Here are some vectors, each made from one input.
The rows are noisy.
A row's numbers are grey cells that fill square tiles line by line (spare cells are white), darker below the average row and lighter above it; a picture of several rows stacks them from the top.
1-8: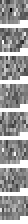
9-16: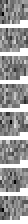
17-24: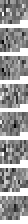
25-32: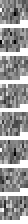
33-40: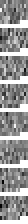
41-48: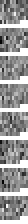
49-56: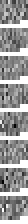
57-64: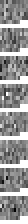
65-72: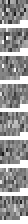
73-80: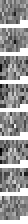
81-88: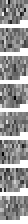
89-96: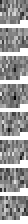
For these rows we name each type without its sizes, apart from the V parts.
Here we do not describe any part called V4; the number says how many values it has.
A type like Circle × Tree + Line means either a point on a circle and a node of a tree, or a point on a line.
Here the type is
Bool × (Label + Line) × V4.
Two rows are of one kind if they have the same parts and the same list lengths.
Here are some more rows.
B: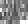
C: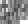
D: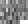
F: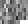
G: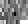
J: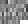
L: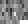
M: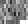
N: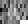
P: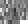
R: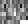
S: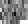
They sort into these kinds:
B, C, D, F, G, M, P, S
J, L, N, R

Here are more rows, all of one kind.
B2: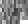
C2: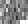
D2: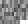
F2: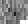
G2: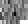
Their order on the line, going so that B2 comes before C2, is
G2, B2, F2, C2, D2.
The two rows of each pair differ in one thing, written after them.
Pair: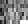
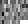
the true/false value
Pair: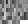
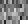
the true/false value
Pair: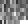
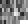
the value of V4
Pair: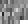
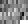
the true/false value
